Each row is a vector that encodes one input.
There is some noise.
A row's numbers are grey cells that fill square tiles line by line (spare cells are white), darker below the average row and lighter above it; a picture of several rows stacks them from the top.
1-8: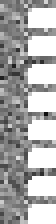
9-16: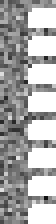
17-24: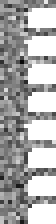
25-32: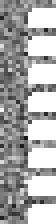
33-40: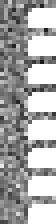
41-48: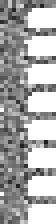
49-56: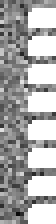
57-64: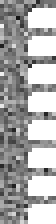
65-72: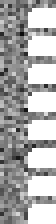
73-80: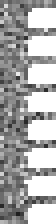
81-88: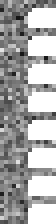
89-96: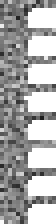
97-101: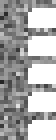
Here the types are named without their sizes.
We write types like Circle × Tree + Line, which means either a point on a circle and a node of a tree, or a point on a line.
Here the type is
Line × Line.
